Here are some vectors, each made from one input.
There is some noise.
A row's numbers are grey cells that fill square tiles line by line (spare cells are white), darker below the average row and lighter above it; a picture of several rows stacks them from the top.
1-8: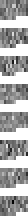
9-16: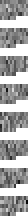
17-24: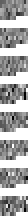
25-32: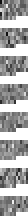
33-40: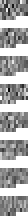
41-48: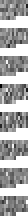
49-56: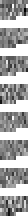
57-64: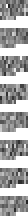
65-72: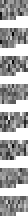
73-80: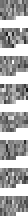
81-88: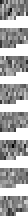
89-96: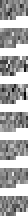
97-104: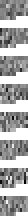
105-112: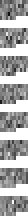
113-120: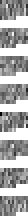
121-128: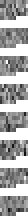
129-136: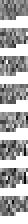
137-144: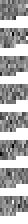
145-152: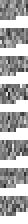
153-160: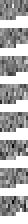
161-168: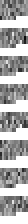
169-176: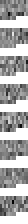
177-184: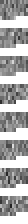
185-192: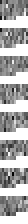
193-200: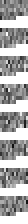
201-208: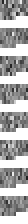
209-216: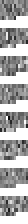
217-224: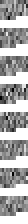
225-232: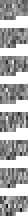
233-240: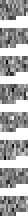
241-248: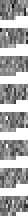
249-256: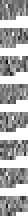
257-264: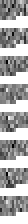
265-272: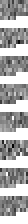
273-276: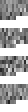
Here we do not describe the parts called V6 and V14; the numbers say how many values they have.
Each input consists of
a point on a 10-point line, together with either a point on a 9-point circle, or a value of V6 and a value of V14.
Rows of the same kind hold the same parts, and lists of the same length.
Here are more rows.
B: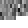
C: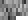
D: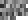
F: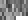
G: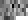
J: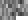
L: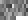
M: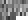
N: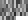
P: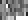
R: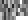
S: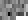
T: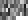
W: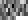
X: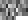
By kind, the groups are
B, F, G, J, L, M, N, P
C, D, R, S, T, W, X

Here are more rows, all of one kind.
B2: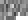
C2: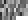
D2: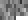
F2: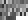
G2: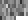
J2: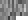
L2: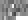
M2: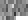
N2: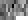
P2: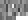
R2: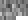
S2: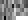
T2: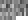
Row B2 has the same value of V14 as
D2 and G2.
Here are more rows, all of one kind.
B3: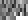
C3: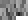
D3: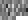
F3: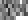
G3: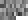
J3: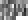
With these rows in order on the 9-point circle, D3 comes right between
B3 and J3.
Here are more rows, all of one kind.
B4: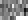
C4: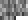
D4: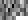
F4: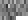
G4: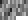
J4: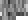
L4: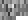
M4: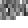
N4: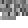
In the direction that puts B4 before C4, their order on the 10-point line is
D4, M4, B4, N4, L4, F4, C4, J4, G4.
